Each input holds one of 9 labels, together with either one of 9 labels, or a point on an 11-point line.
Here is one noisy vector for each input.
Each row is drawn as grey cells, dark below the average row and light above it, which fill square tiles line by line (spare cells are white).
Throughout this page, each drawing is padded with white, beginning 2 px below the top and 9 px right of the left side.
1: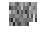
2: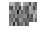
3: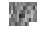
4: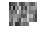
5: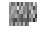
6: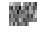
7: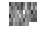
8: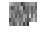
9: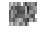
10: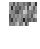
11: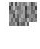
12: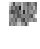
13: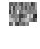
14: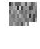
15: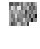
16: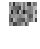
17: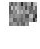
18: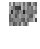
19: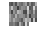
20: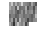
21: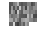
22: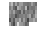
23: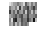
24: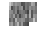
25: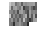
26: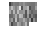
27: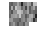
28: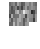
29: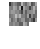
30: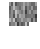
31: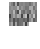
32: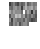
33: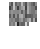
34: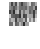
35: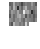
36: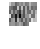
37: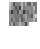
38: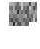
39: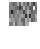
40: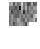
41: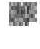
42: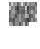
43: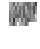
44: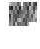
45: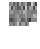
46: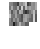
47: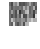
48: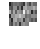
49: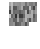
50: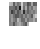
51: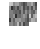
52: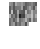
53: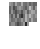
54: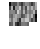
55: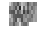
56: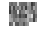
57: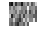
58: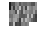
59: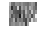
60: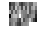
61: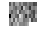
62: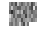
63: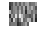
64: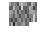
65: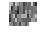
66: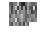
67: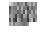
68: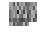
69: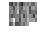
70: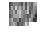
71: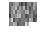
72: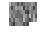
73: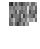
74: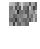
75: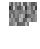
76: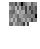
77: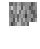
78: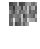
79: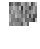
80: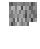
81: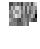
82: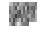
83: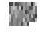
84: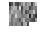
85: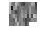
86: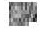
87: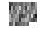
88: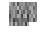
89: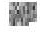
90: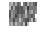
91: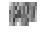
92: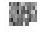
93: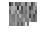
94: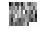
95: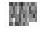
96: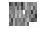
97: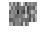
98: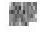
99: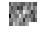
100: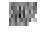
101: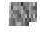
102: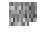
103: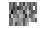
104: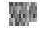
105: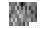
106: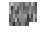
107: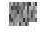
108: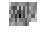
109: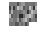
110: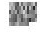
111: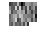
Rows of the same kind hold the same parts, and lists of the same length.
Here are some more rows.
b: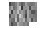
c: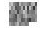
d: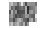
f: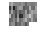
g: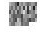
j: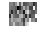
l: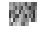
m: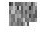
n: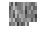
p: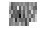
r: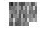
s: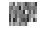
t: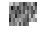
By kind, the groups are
b, j, l, m, n, r
c, d, f, g, p, s, t

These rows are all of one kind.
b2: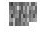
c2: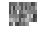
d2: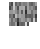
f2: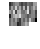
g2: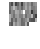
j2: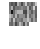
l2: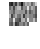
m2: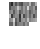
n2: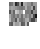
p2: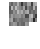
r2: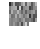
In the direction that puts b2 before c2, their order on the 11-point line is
d2, f2, r2, m2, b2, g2, p2, j2, l2, n2, c2.
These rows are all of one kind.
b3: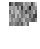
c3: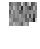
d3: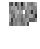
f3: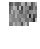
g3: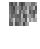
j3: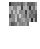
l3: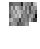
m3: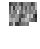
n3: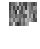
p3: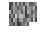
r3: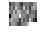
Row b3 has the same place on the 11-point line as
j3, l3, m3 and r3.
